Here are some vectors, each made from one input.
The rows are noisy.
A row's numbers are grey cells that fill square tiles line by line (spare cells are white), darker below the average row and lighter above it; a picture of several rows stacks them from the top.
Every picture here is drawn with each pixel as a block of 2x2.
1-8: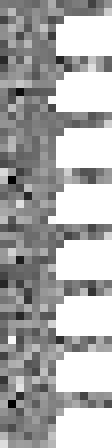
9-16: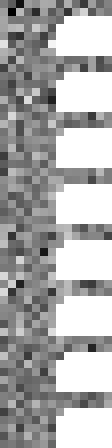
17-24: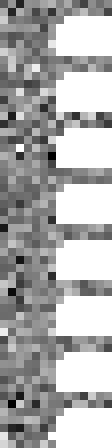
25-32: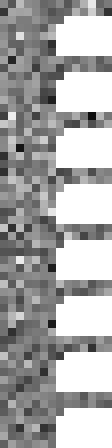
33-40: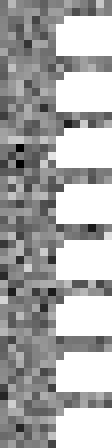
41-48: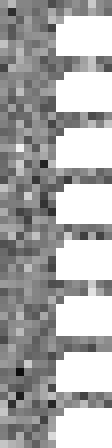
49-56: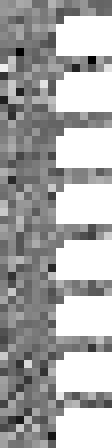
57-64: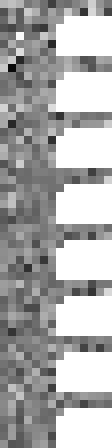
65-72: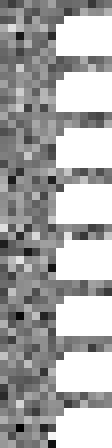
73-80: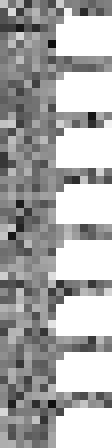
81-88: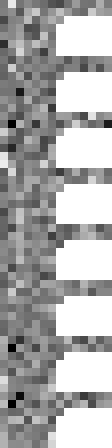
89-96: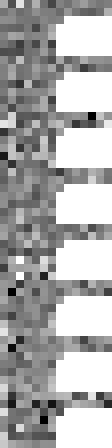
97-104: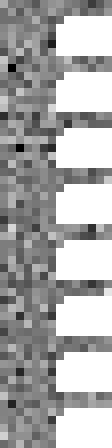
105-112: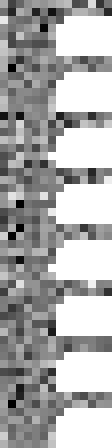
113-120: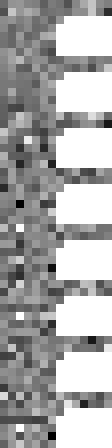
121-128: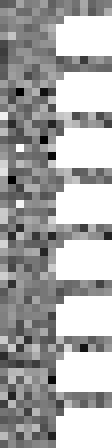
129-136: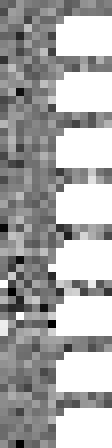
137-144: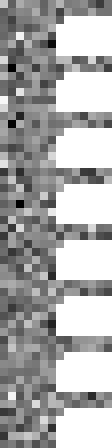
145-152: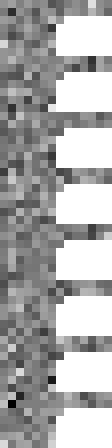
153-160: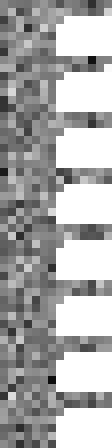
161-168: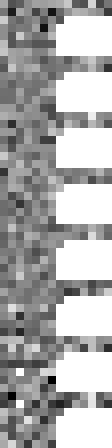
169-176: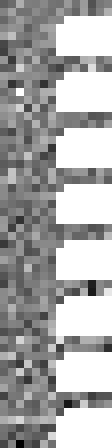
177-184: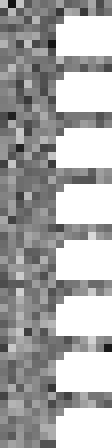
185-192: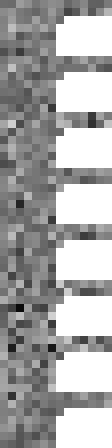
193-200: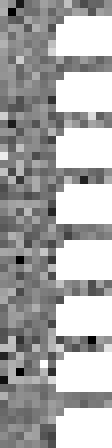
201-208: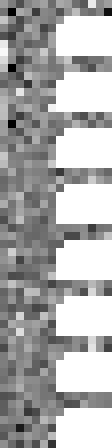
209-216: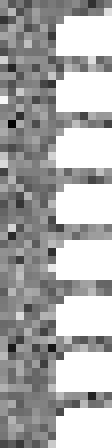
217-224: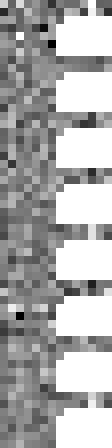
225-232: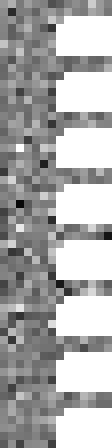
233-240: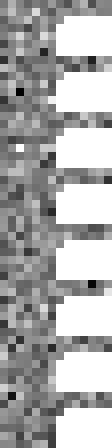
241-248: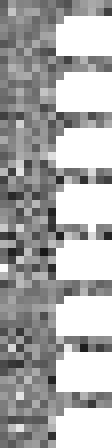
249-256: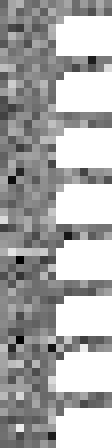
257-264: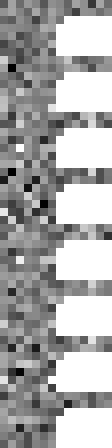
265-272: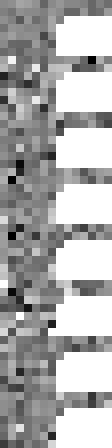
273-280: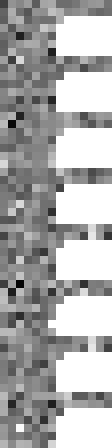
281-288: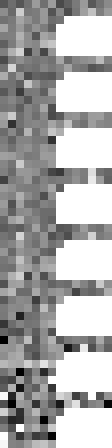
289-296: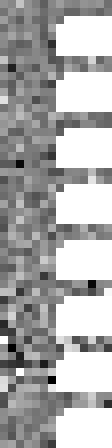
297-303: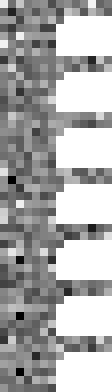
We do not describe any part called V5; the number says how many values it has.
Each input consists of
a true/false value, together with either a point on a 9-point circle, one of 9 labels and a value of V5, or a point on a 7-point line.
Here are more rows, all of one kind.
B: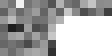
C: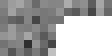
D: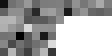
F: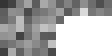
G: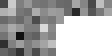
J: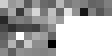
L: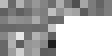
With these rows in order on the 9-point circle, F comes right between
B and C.
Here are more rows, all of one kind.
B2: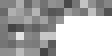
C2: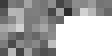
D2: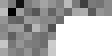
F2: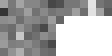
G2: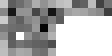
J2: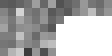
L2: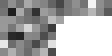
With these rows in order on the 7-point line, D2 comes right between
G2 and L2.
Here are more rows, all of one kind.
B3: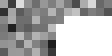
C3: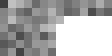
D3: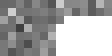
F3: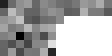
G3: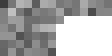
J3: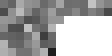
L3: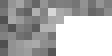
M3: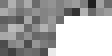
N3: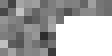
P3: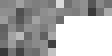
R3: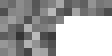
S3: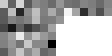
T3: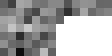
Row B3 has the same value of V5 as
J3, L3, N3 and R3.
